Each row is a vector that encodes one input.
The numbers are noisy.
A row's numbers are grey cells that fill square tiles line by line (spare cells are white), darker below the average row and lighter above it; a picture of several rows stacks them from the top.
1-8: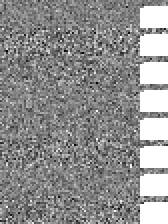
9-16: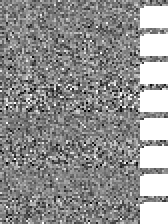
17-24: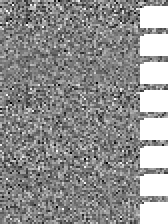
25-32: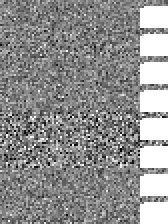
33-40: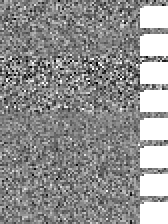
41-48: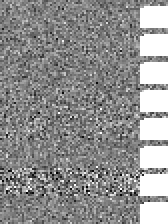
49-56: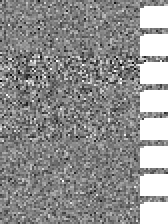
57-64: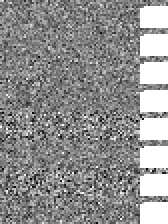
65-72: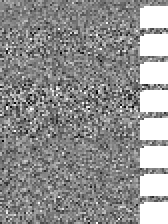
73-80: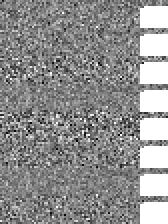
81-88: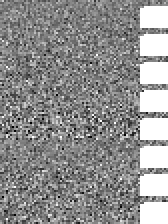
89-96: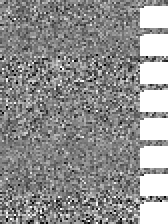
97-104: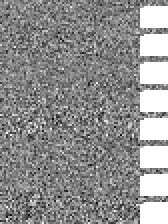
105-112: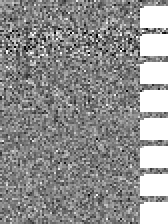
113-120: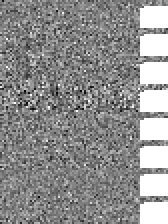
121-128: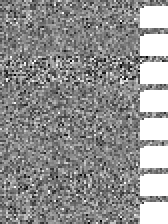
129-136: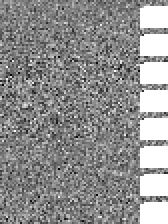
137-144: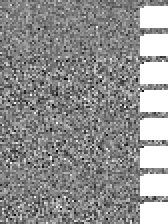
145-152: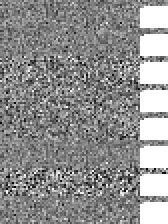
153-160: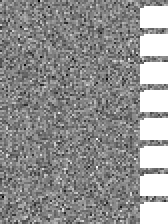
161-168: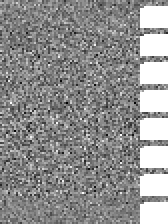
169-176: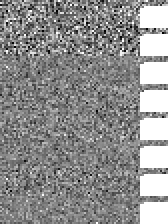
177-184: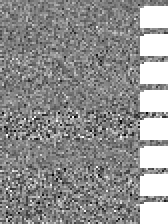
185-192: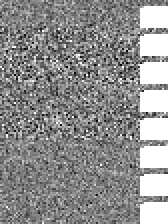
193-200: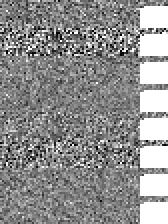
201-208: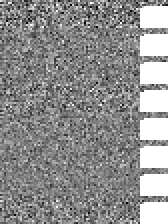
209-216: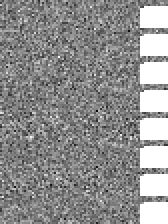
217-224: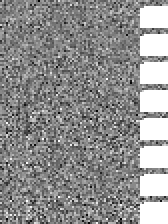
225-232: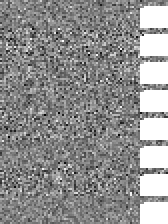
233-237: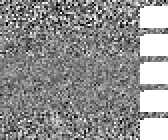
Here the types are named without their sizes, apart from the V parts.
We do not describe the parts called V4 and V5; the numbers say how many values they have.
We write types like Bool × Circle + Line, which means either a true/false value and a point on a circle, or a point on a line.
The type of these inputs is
(Bool × V4 × V5 + Unit) × Line.
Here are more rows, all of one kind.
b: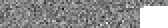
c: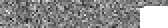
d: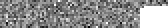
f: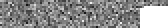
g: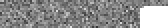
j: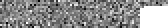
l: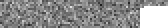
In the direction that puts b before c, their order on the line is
l, b, d, j, g, f, c.
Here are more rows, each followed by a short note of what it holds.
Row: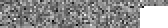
a point on a line
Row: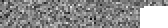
a point on a line
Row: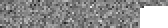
a point on a line
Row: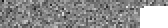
a point on a line
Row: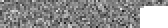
a point on a line, a true/false value, a value of V4 and a value of V5
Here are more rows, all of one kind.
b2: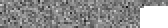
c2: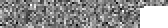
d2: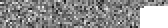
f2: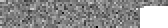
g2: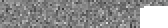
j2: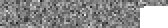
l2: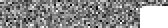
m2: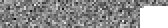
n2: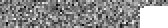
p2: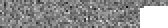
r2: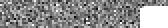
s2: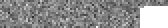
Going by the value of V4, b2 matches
c2, f2 and j2.
